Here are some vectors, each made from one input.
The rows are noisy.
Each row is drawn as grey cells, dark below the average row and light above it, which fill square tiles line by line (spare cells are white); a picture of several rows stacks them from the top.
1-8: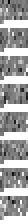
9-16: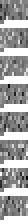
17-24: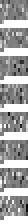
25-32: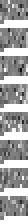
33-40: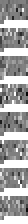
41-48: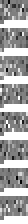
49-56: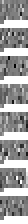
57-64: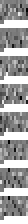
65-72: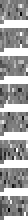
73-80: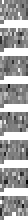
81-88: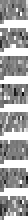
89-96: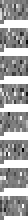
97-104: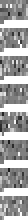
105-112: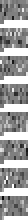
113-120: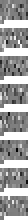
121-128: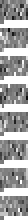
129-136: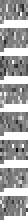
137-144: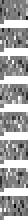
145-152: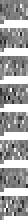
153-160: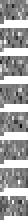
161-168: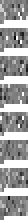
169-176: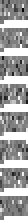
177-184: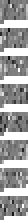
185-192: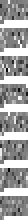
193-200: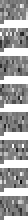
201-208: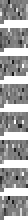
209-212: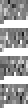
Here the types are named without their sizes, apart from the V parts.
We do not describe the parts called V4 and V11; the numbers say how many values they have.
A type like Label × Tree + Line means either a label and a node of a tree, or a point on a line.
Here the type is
Circle × Tree × V4 × V11.
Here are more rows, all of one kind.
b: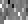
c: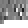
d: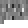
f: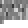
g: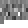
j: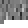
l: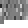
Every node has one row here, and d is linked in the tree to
b, c and l.
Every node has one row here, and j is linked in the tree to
c.
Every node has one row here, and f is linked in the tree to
b.
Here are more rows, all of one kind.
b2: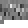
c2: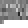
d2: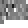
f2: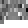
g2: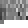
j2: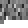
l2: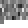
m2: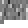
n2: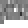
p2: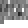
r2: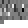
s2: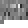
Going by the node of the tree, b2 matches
d2, f2 and n2.
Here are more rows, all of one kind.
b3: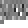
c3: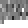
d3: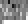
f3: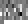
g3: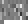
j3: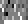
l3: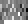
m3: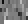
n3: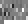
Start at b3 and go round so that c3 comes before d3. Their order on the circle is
b3, j3, l3, n3, c3, m3, g3, f3, d3.
